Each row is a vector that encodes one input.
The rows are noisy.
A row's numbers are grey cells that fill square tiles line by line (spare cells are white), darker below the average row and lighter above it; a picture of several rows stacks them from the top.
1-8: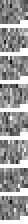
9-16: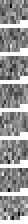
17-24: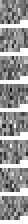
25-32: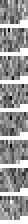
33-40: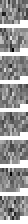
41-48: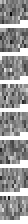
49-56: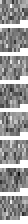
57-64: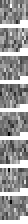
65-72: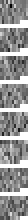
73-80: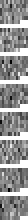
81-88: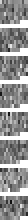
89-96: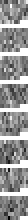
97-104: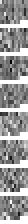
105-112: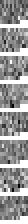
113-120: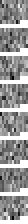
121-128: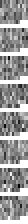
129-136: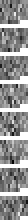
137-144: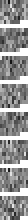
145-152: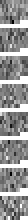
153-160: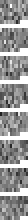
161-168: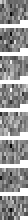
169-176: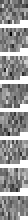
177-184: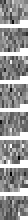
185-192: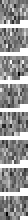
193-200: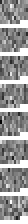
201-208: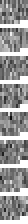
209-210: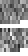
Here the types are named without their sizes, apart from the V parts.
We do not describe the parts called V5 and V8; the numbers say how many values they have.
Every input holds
a value of V5, together with either a label, or a point on a line and a value of V8.
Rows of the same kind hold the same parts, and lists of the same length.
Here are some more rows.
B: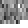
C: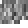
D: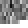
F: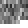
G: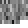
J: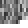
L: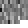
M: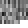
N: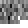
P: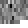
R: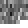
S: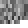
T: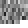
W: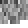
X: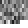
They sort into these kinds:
B, G, J, M, T, W, X
C, D, F, L, N, P, R, S

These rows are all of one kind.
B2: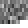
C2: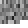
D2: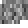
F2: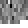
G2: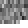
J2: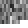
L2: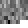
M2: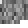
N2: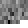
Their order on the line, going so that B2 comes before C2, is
D2, B2, J2, M2, G2, N2, C2, L2, F2.
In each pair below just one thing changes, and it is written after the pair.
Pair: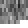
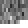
the place on the line
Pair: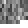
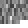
the value of V5
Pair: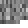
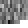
the value of V8
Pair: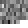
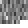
the value of V8
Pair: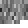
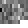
the value of V5
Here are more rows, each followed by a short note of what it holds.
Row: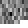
a label and a value of V5
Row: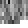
a label and a value of V5
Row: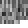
a label and a value of V5
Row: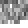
a label and a value of V5
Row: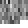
a label and a value of V5
